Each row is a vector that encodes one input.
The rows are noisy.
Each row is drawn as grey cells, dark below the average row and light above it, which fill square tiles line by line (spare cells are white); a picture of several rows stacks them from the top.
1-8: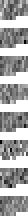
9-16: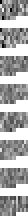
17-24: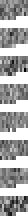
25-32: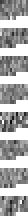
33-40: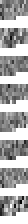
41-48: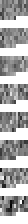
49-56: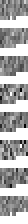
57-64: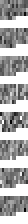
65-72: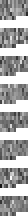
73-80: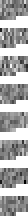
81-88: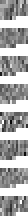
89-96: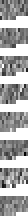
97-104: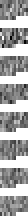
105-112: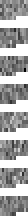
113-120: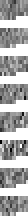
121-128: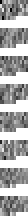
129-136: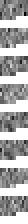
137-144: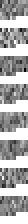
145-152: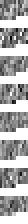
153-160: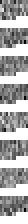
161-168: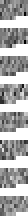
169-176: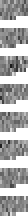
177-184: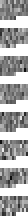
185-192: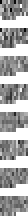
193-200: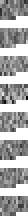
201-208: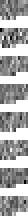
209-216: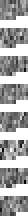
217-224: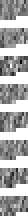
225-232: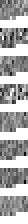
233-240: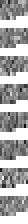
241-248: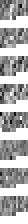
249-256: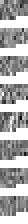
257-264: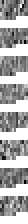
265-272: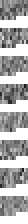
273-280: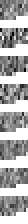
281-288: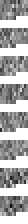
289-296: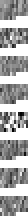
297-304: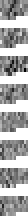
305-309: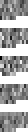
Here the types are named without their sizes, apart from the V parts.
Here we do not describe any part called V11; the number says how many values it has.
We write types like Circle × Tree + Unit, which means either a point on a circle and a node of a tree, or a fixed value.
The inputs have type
(Bool × Bool × Bool × Bool × (Circle + V11) + Line) × Circle.
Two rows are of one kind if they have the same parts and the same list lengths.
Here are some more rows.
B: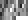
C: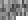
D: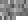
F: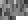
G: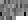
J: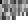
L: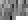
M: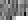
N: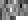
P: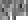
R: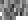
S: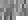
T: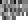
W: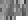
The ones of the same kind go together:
B, D, F, M, N, S, W
C, G, L, P, R
J, T

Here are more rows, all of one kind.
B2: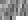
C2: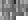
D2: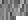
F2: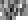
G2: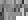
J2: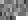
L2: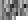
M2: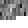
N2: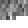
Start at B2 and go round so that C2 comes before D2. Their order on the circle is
B2, J2, M2, G2, L2, N2, C2, F2, D2.
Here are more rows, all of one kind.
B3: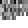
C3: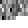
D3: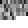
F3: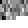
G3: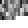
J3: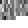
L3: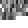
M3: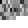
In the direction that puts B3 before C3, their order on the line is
M3, B3, D3, J3, F3, G3, C3, L3.
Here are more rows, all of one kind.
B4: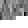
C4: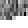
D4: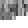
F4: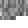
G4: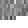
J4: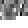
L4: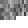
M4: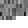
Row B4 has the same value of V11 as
D4 and L4.
